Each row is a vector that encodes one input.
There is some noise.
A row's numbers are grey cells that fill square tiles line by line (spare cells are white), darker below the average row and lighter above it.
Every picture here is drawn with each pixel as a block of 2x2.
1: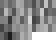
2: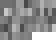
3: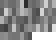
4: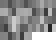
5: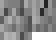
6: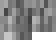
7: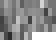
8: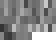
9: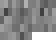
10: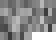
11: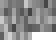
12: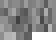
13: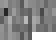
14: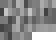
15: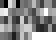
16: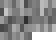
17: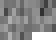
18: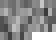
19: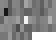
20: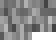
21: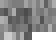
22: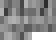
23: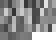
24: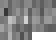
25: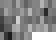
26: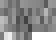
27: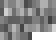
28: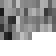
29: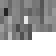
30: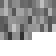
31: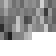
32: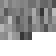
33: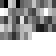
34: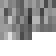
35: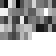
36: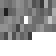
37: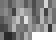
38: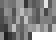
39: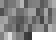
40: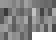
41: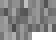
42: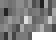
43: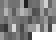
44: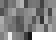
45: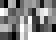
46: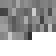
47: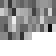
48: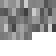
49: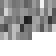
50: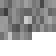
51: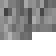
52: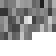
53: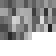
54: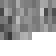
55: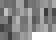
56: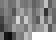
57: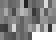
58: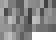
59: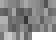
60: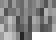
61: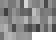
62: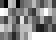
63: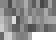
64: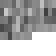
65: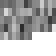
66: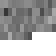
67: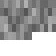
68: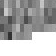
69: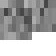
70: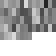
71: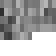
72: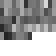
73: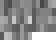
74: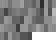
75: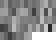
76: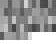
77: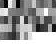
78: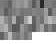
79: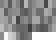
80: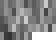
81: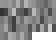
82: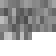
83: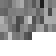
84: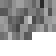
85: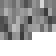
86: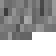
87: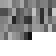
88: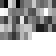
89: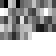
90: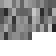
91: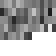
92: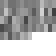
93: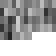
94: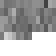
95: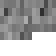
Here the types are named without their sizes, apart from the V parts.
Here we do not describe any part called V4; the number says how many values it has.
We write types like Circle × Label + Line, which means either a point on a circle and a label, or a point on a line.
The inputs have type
List(Bool × V4).
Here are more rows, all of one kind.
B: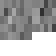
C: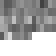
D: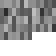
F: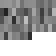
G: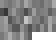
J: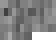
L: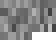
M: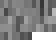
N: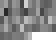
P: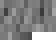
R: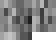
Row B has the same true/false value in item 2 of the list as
C, D, L and M.
